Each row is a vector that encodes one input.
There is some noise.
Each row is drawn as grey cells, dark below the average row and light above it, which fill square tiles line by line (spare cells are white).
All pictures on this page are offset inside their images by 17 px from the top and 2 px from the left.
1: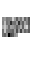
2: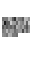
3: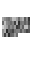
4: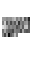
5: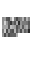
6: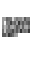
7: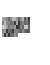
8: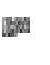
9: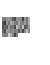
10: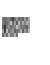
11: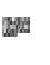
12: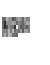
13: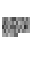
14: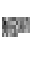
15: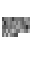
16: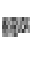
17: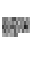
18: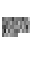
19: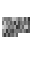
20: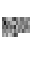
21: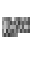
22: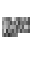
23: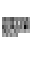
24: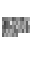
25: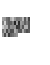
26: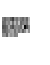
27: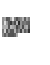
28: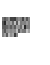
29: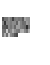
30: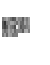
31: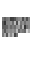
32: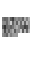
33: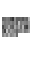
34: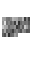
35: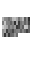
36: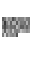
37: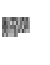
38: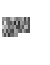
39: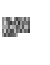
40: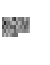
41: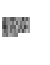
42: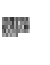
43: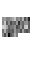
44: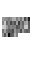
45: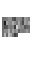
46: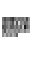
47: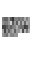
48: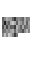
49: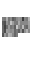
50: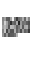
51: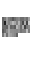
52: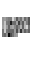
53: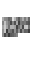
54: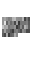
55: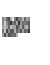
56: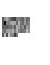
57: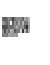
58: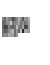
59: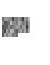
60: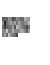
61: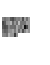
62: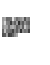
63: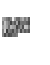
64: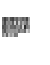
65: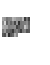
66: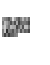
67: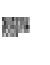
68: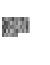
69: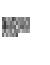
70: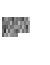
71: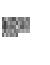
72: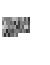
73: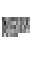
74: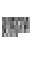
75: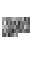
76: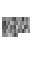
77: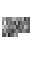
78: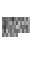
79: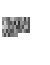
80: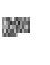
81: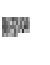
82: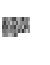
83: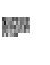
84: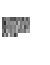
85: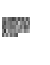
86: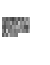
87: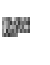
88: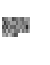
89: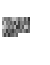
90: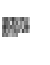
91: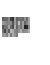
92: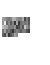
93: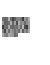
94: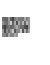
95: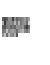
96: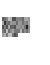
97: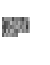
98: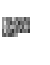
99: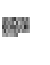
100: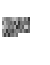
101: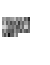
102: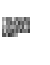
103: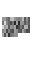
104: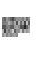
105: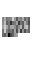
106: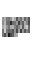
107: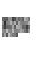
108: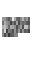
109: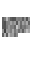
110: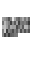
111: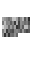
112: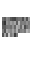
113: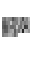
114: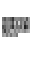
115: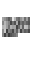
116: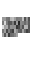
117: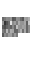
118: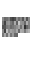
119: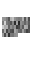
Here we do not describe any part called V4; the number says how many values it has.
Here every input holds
either a point on each of three 5-point lines, or a true/false value and a value of V4.
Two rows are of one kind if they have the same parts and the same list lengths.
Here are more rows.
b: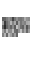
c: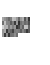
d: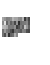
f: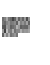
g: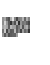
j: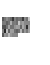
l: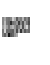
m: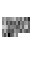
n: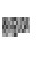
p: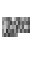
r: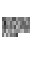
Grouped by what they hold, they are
b, f, j, n, r
c, d, g, l, m, p

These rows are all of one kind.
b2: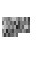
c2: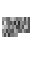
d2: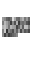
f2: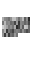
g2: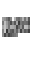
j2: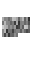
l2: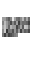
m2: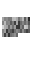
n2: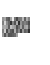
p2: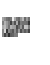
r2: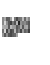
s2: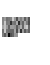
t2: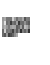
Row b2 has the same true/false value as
c2, f2, j2 and m2.
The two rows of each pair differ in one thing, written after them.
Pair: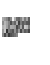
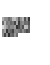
the true/false value
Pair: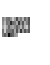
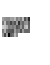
the true/false value
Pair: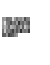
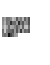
the value of V4
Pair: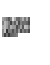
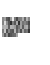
the value of V4
